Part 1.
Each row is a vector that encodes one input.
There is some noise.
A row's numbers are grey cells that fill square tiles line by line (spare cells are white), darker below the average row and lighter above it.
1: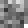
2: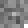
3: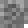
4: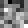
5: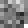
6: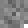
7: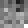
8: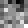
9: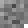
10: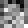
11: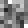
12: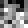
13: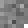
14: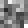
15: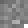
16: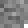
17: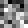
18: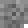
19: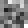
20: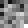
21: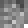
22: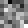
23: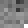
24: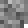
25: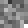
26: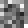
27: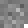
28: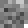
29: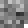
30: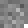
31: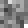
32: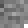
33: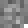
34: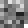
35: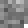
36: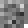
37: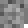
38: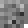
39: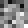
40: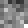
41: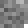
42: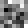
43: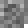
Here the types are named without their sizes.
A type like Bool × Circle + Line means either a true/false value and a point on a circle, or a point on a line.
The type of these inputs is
(Bool × Bool × Bool + Unit) × Line.
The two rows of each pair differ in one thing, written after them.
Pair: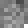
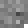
the place on the line
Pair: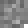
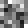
the place on the line
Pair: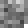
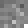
the place on the line
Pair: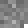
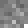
one of the three true/false values
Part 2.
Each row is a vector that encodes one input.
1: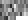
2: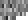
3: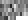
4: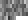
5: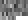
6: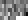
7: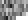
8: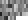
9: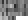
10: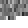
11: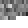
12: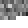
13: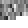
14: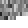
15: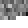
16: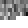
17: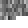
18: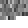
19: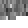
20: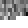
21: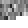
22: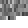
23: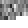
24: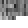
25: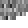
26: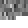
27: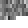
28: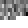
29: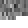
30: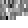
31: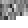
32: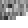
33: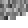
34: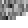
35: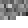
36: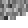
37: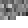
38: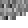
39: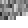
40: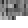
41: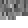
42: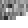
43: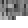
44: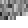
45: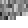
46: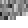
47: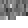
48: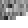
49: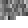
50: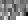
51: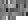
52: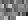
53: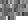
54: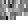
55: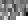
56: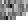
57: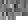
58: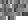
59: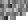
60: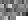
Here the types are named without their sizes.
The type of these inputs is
Bool × Tree.
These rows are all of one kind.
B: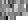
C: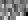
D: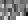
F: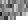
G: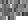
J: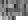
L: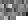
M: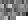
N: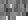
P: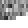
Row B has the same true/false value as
F and P.
